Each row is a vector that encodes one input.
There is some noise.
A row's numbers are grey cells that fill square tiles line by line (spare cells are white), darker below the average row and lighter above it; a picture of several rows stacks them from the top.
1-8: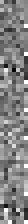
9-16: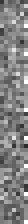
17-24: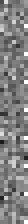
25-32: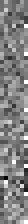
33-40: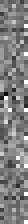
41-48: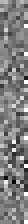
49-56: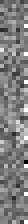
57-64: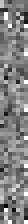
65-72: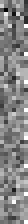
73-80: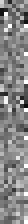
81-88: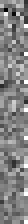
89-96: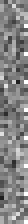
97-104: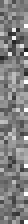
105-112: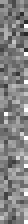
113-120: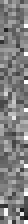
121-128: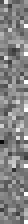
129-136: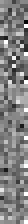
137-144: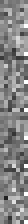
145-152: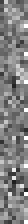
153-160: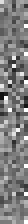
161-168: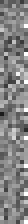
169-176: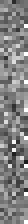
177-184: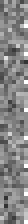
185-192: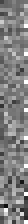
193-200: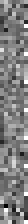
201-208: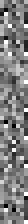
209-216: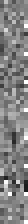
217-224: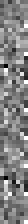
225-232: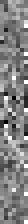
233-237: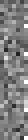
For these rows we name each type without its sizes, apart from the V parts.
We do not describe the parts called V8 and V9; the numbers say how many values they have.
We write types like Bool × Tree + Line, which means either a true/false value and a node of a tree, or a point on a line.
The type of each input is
(Bool × Bool × Bool × Bool + V9) × V8 + List(Line).
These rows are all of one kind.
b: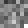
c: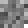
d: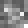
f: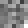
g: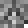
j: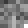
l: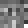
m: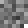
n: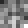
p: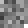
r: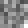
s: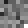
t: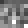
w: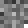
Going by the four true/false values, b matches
j, p, s and w.
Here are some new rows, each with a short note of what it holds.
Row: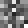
the empty list
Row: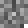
four true/false values and a value of V8
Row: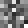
the empty list
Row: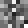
the empty list
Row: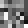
a list of one item
